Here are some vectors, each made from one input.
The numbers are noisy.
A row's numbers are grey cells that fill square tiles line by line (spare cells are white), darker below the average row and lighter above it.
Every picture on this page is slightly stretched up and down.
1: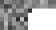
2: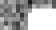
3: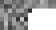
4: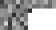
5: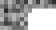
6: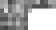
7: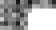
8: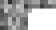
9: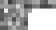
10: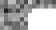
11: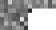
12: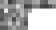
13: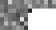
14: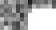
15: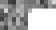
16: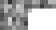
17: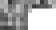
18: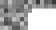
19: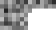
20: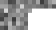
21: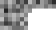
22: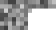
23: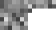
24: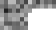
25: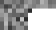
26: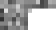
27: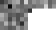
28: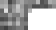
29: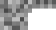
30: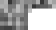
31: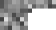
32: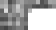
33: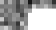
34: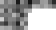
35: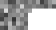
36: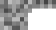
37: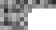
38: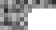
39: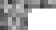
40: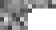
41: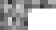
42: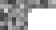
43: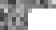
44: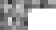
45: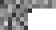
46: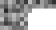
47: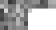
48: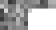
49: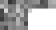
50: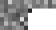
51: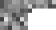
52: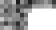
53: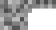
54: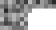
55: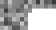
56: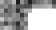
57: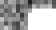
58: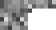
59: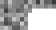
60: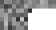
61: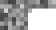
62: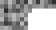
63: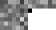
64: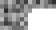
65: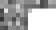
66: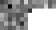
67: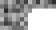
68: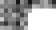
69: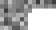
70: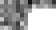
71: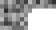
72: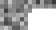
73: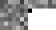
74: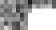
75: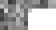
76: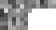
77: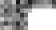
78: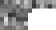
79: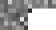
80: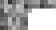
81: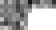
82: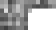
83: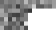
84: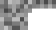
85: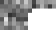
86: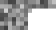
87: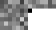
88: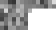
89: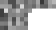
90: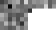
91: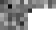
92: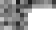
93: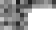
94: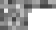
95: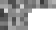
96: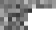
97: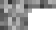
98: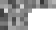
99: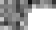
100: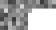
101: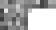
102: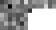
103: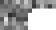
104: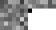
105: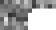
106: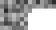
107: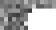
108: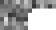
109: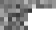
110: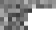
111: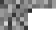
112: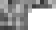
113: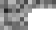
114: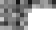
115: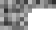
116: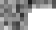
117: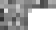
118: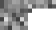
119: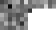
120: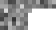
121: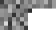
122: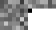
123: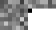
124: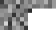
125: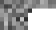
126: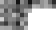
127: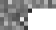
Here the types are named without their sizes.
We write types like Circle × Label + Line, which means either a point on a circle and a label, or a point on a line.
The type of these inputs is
Bool × Bool × Bool + Label + Tree.
